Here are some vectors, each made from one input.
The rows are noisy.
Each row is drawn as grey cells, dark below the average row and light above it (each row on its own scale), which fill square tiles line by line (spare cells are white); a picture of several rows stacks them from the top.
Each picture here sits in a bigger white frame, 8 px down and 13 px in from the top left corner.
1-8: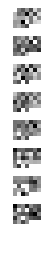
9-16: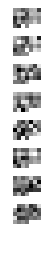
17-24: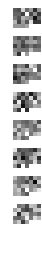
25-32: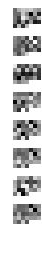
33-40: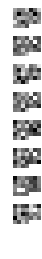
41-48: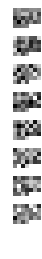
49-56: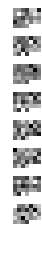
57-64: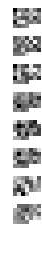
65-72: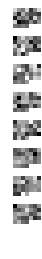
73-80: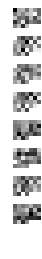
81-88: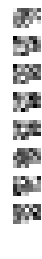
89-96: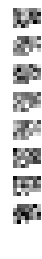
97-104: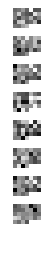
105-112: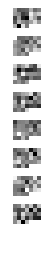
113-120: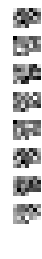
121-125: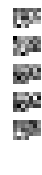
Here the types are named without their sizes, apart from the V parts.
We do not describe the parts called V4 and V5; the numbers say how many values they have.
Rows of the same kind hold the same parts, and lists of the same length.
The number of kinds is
2.
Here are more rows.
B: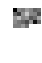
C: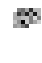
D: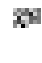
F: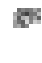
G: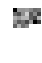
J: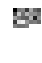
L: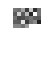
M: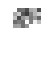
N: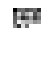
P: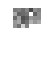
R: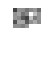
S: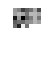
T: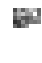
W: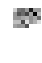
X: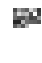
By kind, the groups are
B, G, J, L, N, P, R, S, T, X
C, D, F, M, W

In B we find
a label, a true/false value, a value of V4 and a value of V5.
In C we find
a value of V5.
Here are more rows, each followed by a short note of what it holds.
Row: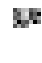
a label, a true/false value, a value of V4 and a value of V5
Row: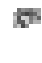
a value of V5
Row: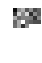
a label, a true/false value, a value of V4 and a value of V5
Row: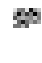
a label, a true/false value, a value of V4 and a value of V5
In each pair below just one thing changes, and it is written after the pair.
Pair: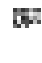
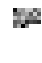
the label
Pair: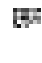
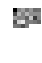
the true/false value
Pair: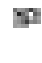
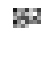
the true/false value
